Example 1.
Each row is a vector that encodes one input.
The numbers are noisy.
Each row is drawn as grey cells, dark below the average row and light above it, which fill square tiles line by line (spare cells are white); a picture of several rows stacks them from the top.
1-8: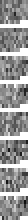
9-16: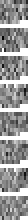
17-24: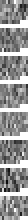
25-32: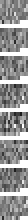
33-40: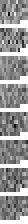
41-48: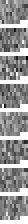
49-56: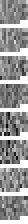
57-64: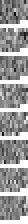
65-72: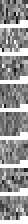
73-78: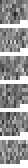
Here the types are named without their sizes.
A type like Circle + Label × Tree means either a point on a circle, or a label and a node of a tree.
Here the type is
Line + Tree.
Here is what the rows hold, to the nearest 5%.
About 40% of them hold a point on a line. The rest hold a node of a tree.
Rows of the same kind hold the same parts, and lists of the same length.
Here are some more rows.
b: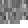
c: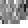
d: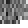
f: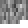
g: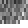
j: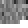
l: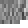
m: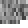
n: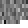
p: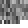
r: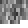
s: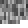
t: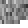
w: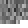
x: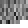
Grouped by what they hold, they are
b, d, f, g, j, n, p, r, s, w, x
c, l, m, t

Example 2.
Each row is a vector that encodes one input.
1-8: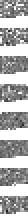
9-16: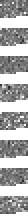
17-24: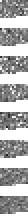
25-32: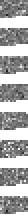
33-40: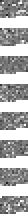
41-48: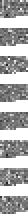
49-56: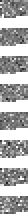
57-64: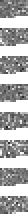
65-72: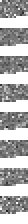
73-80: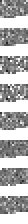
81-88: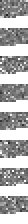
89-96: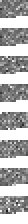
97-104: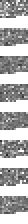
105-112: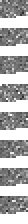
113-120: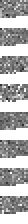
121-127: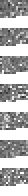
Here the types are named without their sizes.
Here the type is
Line + Tree.
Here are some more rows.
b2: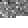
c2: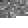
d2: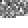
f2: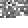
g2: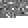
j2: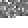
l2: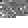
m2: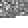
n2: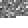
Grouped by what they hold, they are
b2, d2, f2, l2, m2
c2, g2, j2, n2

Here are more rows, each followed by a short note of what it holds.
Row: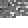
a point on a line
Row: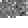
a point on a line
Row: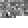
a node of a tree
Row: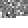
a node of a tree
